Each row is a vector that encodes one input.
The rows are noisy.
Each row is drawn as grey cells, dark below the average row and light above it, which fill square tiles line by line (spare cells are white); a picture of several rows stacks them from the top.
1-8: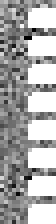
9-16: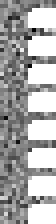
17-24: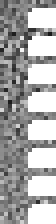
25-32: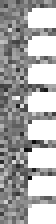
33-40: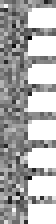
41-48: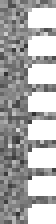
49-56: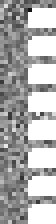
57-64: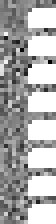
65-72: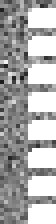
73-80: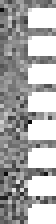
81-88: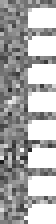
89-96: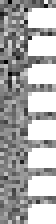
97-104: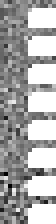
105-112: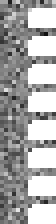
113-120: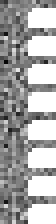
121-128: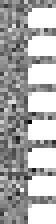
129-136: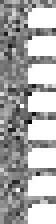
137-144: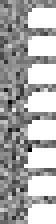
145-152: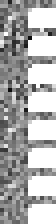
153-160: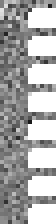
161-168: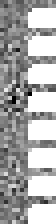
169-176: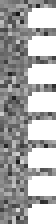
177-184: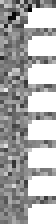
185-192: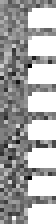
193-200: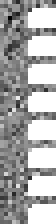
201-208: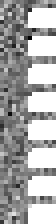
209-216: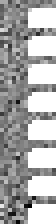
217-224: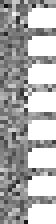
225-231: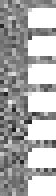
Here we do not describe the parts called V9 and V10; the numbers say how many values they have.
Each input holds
either a point on a 6-point line, or a true/false value and a value of V9, or a value of V10.
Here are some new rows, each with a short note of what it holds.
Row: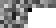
a point on a 6-point line
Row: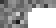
a true/false value and a value of V9
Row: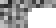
a value of V10
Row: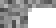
a value of V10
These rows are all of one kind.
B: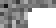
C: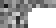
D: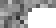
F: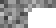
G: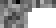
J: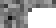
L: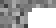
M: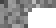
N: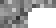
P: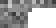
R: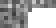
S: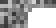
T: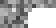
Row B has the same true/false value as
J and R.
